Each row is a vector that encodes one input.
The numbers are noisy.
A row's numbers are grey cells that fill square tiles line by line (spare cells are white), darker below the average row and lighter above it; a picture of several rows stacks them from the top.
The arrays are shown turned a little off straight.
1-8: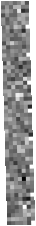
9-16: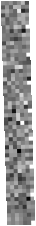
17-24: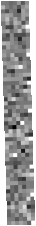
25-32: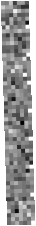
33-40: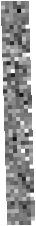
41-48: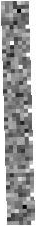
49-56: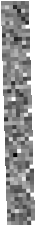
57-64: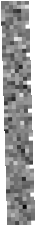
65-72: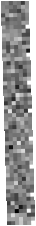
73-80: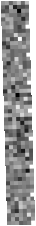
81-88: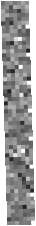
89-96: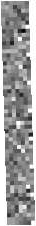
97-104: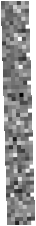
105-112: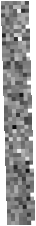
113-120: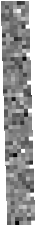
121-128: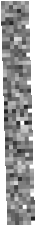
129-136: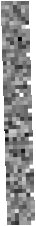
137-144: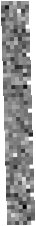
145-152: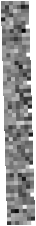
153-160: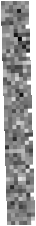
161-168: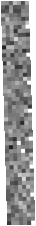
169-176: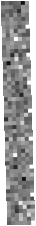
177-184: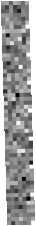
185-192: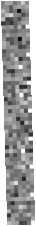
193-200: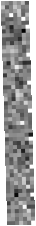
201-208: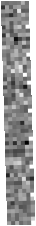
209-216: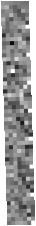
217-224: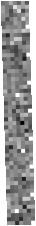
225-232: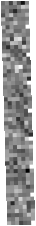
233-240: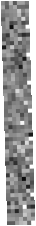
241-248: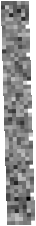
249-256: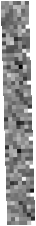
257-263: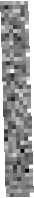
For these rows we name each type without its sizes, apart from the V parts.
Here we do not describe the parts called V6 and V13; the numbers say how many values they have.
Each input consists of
a value of V6, together with either a node of a tree and a true/false value, or a value of V13.
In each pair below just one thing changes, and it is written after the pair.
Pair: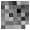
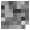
the true/false value
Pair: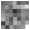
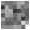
the value of V6
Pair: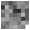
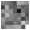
the true/false value
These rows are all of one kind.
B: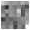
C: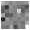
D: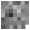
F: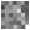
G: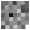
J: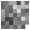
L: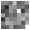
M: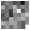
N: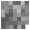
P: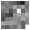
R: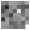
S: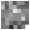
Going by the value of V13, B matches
C, D, N and P.
